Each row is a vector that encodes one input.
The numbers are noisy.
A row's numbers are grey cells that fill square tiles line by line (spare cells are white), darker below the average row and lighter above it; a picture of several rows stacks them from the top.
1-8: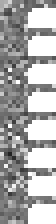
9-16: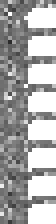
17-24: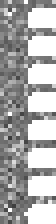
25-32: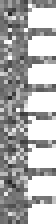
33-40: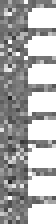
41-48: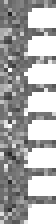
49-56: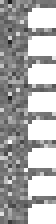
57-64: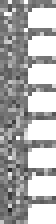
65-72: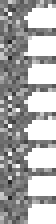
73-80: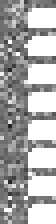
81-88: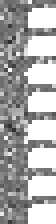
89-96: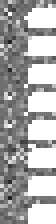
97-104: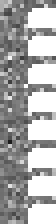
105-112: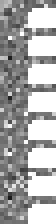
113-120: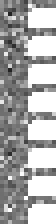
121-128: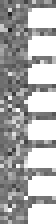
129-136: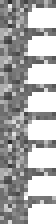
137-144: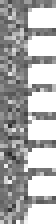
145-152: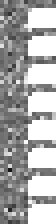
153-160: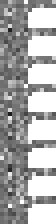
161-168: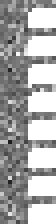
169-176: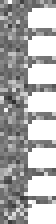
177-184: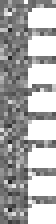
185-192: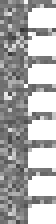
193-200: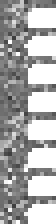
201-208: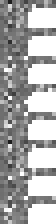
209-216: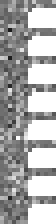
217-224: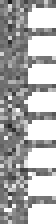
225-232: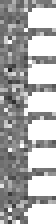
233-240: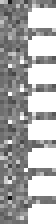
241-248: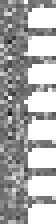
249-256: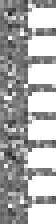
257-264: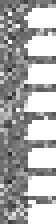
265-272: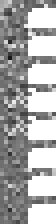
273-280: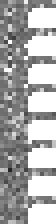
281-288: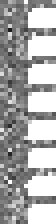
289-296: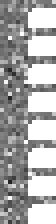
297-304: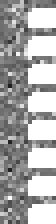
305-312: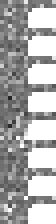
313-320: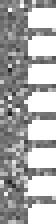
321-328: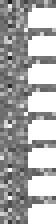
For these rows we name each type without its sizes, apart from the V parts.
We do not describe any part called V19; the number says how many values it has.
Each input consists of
either a point on a line and a true/false value, or a value of V19.
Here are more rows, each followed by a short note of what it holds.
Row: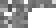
a point on a line and a true/false value
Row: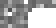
a point on a line and a true/false value
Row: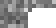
a point on a line and a true/false value
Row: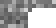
a point on a line and a true/false value
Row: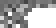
a value of V19
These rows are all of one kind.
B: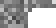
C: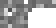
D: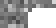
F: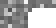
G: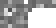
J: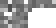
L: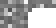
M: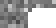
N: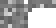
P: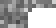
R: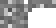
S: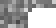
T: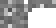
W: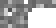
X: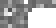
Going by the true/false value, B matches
D, M, P and S.
